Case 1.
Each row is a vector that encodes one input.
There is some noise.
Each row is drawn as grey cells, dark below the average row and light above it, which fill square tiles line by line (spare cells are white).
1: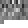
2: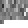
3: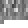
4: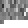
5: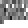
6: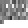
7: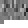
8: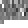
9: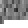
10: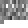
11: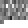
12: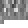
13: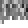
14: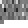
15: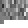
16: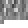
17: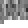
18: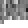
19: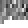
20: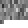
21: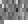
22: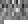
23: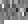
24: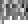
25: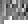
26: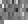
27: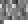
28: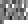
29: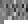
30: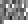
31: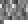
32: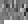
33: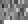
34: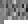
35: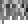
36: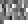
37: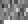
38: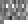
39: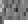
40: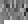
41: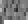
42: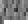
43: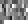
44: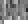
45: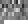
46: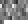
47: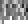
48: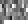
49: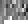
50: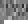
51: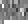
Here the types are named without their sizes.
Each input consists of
four true/false values.
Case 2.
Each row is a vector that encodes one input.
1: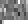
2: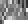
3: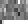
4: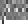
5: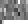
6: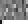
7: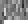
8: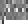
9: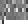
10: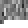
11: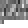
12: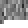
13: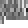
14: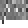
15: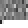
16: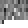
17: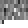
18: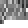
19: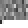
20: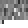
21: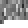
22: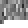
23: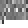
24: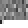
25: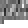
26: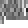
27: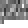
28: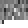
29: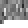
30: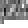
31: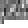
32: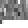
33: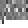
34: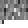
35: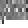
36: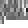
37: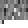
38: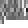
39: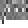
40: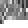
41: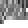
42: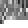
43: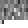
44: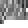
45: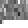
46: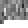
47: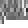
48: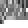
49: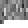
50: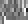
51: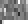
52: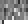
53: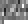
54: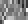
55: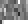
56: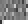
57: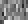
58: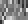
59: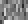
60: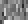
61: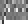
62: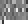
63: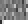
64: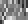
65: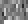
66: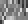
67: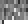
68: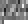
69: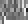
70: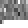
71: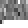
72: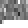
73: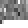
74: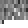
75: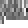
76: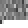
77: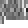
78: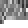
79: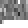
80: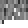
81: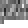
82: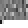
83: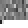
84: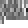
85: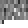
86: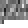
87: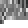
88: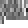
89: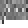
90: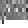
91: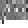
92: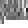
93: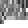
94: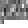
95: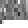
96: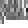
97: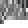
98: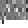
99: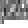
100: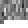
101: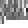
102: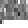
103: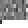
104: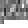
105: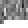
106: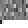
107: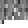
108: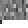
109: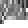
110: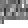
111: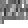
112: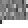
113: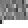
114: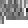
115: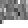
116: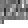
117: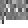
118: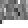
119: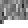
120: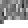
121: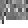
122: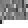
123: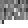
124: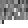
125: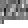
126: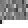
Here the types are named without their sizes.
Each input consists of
three true/false values.
